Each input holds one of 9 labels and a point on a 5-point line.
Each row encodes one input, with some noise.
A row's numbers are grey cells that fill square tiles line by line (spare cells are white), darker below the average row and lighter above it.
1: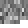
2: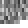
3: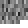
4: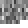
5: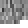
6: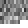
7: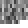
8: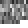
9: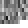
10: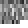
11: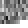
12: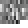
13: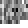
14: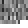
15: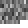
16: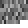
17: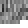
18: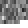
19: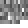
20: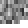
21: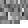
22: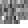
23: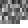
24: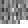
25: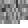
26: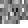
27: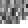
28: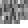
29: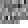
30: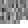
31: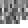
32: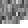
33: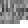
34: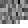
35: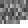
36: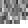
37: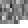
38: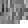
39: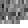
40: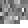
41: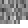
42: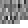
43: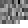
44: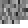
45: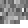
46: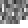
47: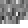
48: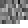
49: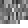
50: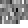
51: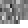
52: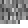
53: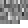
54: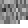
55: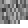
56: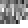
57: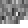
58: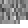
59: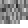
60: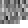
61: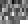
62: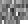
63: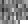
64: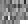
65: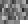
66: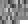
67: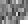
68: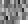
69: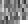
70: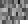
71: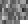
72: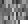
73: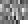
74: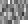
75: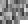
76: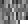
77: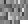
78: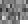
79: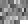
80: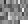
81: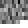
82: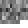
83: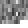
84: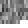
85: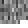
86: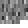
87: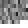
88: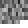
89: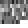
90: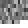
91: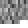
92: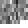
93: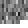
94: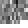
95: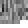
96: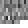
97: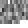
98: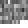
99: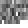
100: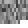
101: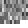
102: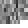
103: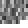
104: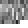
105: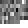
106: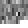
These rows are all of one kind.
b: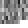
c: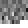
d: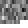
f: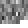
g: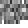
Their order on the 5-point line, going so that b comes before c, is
b, g, f, c, d.
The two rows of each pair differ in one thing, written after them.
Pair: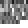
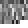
the place on the 5-point line
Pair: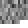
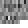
the place on the 5-point line
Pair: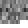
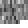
the place on the 5-point line
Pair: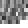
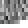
the label
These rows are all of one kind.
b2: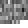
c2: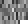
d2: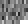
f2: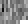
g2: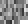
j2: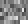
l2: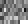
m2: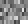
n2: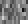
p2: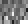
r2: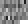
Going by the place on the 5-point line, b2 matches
c2 and n2.
